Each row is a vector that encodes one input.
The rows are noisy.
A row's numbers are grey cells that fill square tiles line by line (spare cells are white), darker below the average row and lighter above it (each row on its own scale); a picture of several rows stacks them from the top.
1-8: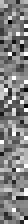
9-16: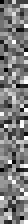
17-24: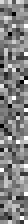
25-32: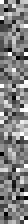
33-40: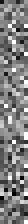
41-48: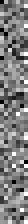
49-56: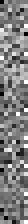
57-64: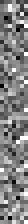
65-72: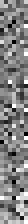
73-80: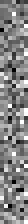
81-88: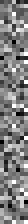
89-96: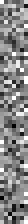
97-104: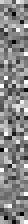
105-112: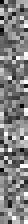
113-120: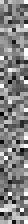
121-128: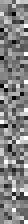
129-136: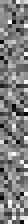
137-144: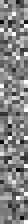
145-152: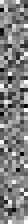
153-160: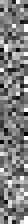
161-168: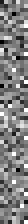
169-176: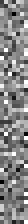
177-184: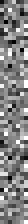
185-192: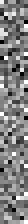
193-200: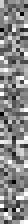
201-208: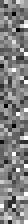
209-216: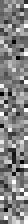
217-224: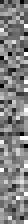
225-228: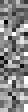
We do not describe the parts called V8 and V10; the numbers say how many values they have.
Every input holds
a node of an 11-node tree, a true/false value, a value of V8 and a value of V10.
